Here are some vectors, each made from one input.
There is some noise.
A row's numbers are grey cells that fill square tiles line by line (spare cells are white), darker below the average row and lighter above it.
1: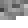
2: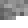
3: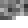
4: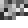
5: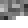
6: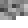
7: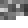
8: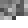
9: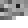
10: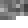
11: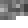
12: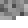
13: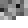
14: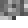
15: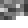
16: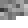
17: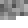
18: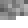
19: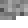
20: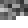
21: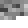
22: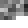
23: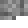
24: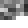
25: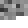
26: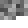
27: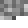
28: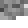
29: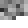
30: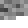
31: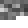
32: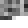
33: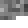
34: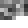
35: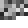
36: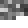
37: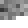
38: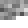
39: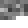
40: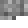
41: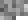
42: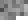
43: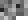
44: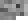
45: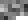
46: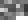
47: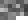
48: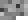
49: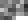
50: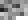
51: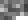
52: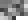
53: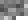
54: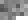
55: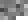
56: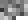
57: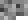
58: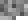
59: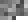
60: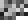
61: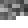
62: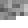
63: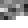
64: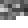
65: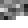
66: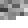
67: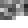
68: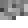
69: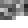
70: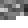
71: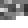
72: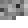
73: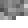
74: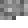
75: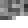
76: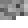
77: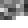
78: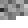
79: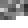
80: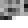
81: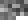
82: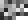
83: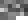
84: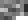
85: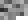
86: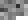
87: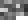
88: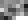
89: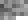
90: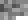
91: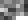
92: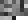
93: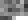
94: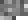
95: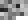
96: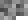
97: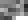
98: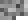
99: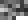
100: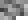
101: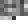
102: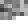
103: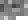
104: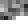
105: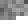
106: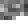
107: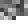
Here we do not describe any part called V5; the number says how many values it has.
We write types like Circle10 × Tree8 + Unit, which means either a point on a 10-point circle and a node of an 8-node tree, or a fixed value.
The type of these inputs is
List2(Bool × V5).
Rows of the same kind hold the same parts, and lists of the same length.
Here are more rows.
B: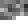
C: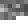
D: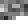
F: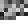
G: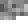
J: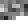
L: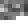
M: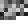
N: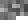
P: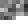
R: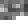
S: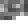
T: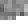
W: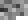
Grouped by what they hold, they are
B, C, D, J, L, N, P, R, S
F, M
G, T, W

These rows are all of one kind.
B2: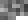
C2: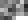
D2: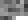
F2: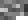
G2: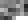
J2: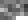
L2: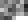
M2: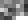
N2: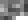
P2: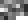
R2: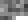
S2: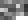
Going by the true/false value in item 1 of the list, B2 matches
D2, J2, N2 and R2.
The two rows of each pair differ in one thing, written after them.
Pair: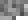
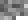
the value of V5 in item 2 of the list
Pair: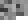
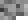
the value of V5 in item 2 of the list
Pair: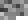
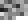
the value of V5 in item 2 of the list
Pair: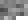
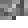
the value of V5 in item 1 of the list
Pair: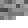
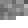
the true/false value in item 1 of the list
